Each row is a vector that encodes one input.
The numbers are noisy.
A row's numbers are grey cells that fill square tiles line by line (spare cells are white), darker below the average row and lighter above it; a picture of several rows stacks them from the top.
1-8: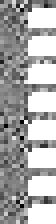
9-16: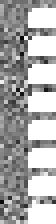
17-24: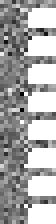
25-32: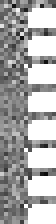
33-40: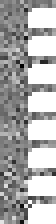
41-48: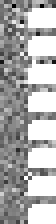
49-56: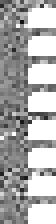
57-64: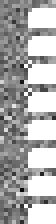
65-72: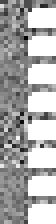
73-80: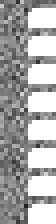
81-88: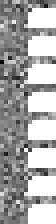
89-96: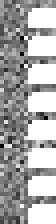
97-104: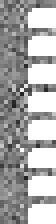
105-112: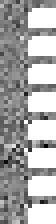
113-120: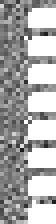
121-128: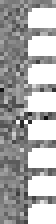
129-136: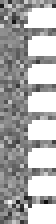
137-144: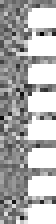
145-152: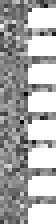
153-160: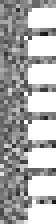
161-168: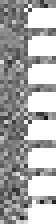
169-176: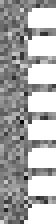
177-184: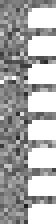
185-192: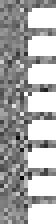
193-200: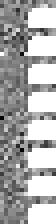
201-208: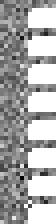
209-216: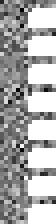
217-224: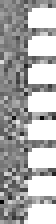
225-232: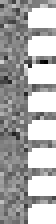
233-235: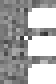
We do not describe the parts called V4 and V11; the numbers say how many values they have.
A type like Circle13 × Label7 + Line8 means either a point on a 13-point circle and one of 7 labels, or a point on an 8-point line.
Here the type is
Bool × V11 + Line10 + V4.
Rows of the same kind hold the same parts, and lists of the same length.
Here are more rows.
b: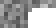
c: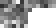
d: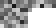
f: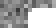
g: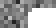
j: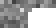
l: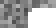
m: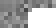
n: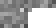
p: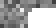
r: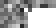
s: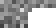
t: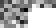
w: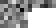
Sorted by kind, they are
b, f, g, j, l, m, n, p, s
c, r, w
d, t

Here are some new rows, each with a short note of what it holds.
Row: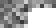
a value of V4
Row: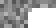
a true/false value and a value of V11
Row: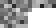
a value of V4
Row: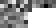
a point on a 10-point line
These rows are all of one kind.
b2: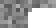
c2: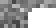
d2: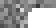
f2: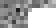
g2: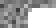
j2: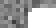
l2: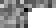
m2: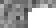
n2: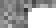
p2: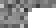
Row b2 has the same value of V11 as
c2, l2 and m2.
